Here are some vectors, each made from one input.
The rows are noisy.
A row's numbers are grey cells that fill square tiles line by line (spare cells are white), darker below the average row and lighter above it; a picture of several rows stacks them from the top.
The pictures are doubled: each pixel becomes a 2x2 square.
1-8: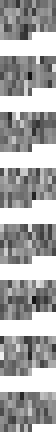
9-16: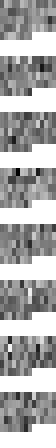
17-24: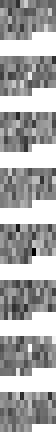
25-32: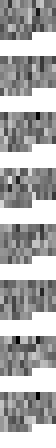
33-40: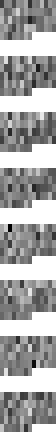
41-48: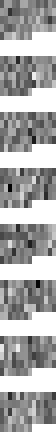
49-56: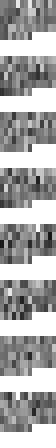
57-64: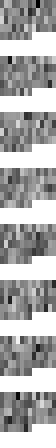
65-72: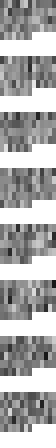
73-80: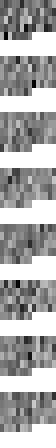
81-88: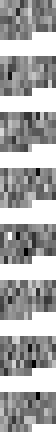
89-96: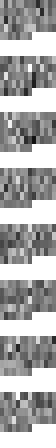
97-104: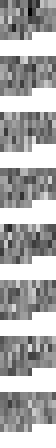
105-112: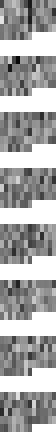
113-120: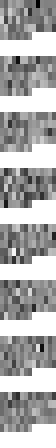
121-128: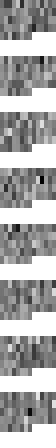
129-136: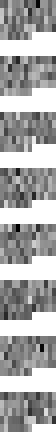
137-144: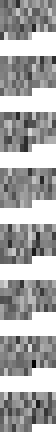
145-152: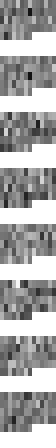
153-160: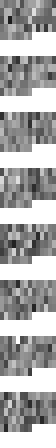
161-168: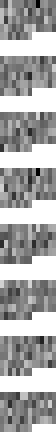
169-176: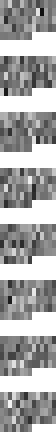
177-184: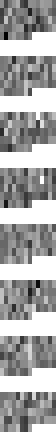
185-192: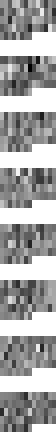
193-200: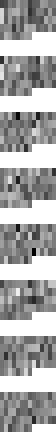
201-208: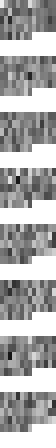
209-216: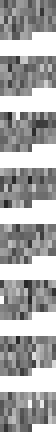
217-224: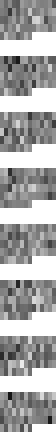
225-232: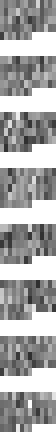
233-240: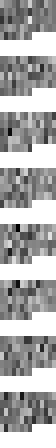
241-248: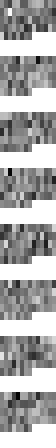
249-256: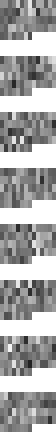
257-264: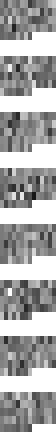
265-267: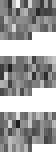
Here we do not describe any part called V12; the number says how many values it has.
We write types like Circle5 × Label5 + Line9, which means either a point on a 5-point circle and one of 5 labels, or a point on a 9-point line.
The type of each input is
Circle18 × (Line5 + V12).
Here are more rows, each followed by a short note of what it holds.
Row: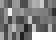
a point on an 18-point circle and a value of V12
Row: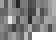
a point on an 18-point circle and a point on a 5-point line
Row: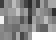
a point on an 18-point circle and a point on a 5-point line
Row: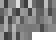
a point on an 18-point circle and a value of V12
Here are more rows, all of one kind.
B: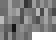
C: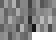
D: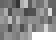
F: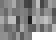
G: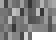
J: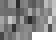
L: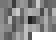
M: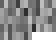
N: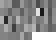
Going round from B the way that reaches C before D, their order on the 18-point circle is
B, F, C, M, D, N, L, J, G.
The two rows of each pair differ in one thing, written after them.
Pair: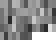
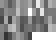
the place on the 18-point circle
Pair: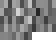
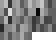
the value of V12
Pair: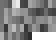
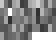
the value of V12
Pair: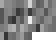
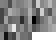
the place on the 18-point circle
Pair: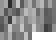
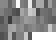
the value of V12
